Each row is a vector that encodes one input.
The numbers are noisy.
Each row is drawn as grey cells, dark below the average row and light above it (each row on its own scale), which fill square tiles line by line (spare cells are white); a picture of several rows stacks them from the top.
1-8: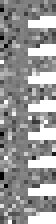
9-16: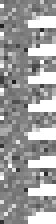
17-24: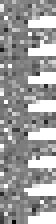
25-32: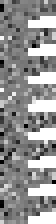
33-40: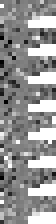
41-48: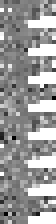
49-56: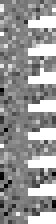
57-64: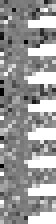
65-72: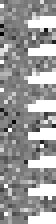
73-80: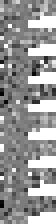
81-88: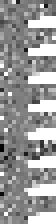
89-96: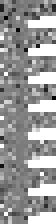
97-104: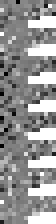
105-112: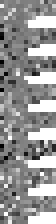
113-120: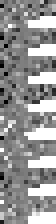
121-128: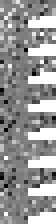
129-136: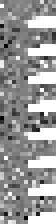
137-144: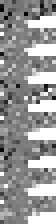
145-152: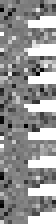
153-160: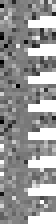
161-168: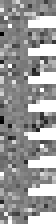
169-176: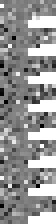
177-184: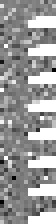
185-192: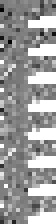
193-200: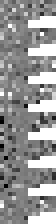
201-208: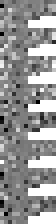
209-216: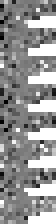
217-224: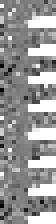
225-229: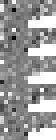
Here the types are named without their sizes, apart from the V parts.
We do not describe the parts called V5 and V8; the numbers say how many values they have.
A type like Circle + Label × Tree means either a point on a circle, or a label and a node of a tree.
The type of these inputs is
(List(Line) + V5 × V8) × Tree × Tree.
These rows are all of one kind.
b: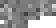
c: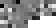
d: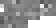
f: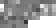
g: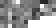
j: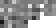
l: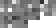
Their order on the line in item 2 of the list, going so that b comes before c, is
b, l, d, j, c, f, g.
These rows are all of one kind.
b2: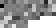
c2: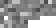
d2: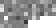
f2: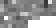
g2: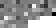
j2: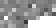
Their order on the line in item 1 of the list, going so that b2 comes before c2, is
b2, g2, j2, d2, f2, c2.
